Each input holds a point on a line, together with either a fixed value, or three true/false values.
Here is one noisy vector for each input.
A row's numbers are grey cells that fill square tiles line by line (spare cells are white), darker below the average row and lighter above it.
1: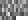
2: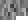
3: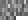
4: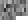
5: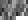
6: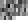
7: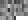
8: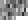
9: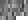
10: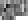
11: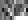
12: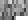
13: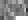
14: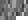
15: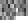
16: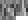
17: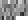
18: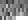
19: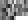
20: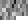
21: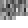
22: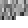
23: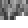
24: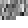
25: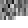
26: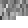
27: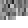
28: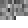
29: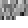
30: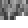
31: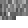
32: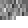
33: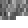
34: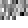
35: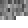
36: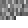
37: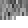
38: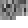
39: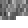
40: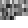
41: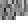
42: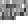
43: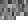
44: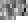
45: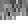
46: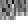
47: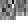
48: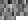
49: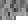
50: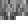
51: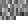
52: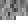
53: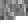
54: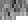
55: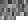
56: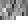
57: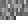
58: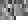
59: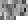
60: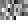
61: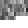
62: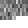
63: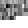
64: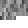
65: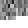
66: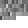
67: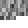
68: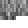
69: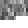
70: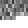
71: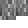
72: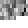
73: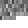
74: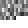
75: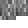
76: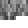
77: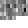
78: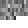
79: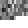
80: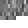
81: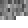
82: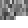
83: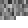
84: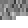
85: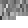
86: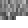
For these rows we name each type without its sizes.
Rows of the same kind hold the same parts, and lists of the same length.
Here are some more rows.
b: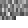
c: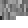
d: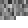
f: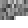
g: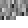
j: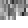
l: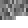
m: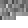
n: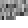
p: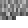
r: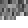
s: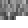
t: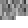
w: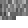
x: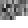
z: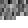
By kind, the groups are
b, d, p, r, s, w, z
c, f, g, j, l, m, n, t, x

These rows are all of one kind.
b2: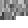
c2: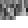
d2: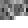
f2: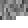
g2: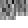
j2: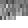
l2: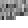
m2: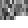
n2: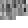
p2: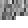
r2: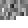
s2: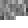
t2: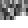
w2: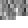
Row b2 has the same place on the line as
m2, p2 and t2.
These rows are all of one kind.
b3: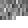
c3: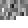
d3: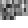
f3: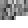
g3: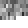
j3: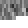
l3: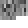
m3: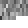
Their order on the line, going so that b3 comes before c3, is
b3, g3, m3, l3, c3, j3, f3, d3.
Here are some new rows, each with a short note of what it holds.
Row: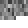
a point on a line
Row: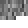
a point on a line
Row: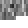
a point on a line and three true/false values
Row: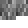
a point on a line
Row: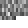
a point on a line
